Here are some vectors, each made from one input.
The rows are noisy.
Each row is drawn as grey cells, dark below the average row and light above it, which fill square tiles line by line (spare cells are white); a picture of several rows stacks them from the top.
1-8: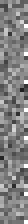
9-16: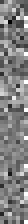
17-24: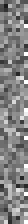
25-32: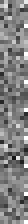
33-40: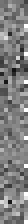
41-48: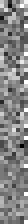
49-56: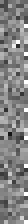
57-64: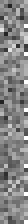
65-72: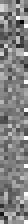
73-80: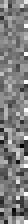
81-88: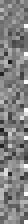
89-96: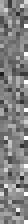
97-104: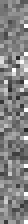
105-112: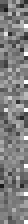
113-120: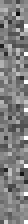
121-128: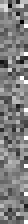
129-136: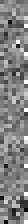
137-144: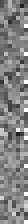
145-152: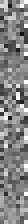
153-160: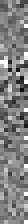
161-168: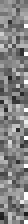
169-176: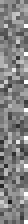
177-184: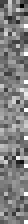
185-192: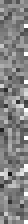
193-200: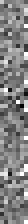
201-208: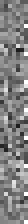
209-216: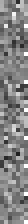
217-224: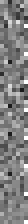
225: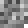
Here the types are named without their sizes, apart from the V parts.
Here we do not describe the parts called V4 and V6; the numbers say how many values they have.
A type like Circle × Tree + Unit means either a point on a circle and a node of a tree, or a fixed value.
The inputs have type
Bool × Bool × Bool + (Line + V4) × V6.
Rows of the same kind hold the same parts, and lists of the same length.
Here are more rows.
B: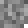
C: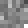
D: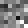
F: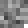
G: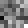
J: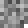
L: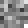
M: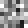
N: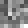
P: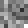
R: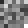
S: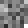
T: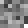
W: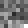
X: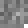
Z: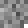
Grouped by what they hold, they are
B, C, D, F, M, N, X
G, L, P, R, S, W
J, T, Z

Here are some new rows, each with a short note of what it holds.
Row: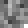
a value of V4 and a value of V6
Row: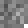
a value of V4 and a value of V6
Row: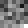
a point on a line and a value of V6
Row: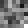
a point on a line and a value of V6
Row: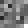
three true/false values
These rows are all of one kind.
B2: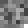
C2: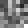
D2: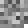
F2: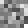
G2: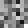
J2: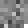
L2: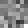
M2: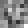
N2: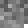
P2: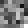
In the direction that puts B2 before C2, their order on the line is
M2, D2, P2, B2, G2, N2, J2, F2, L2, C2.
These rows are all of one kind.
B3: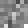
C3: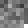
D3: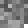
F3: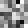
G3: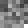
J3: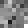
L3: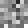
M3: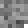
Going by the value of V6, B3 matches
J3 and L3.
